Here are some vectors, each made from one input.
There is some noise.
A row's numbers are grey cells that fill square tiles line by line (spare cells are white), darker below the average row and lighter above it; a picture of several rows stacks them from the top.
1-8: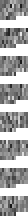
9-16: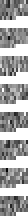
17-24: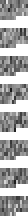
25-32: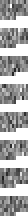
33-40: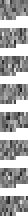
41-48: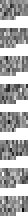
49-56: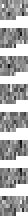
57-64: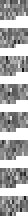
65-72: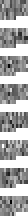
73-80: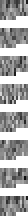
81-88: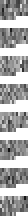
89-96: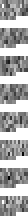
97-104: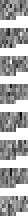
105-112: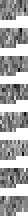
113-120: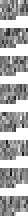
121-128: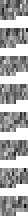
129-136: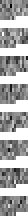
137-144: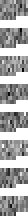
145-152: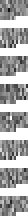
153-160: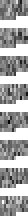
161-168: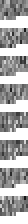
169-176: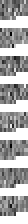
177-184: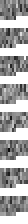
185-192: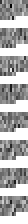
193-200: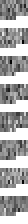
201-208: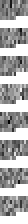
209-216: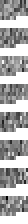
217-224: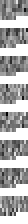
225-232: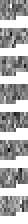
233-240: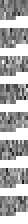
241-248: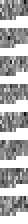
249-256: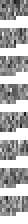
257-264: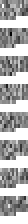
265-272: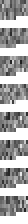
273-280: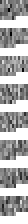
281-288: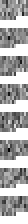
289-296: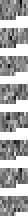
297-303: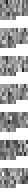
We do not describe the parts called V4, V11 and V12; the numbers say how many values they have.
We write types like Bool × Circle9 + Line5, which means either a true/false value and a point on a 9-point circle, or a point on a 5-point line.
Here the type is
Bool × V11 + (Line6 + V4) × V12 + Line10.
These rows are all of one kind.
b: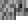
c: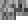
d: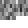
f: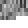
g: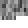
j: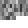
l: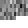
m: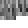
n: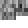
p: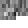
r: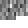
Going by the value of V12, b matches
c, l and n.
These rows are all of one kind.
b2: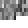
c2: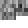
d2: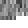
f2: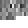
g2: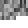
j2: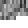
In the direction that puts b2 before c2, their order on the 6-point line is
b2, c2, g2, j2, d2, f2.
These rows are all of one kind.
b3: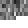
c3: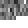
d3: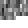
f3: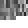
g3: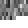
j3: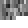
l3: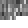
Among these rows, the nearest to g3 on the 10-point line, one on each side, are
f3 and j3.
